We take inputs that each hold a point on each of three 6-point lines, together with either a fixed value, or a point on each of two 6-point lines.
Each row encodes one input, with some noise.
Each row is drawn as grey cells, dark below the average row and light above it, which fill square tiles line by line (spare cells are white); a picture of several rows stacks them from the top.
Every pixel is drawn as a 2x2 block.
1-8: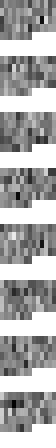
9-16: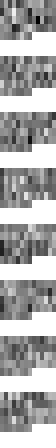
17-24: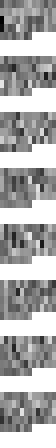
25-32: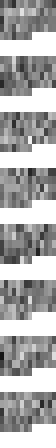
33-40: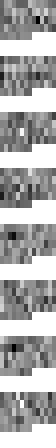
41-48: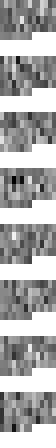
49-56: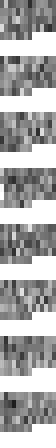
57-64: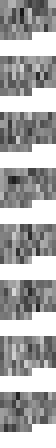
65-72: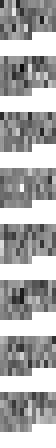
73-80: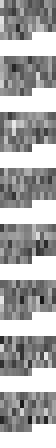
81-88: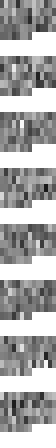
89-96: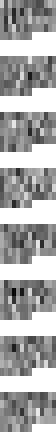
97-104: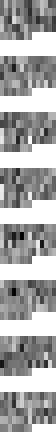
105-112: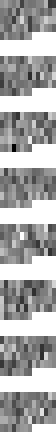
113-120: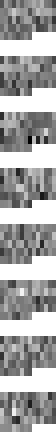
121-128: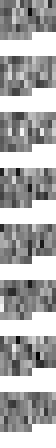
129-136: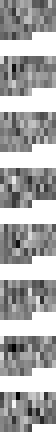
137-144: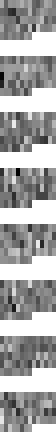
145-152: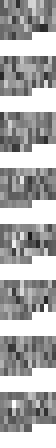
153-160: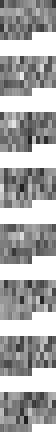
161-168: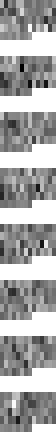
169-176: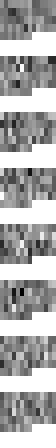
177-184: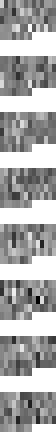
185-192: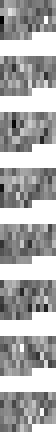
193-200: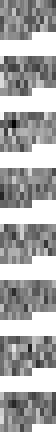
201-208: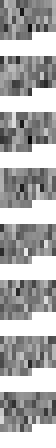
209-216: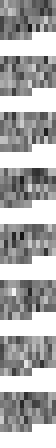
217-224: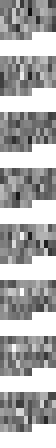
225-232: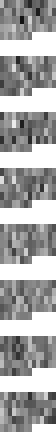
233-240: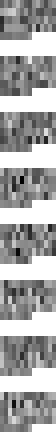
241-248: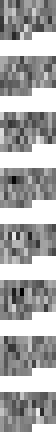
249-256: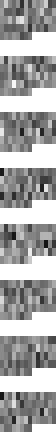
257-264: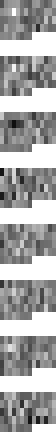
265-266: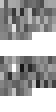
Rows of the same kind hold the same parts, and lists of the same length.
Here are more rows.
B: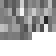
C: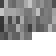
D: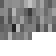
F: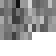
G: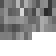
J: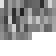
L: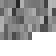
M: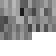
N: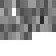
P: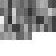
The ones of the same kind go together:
B, F, J, L
C, D, G, M, N, P

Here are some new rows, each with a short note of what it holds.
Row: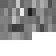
a point on each of five 6-point lines
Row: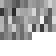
a point on each of three 6-point lines
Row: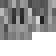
a point on each of three 6-point lines
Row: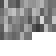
a point on each of five 6-point lines
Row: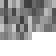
a point on each of three 6-point lines
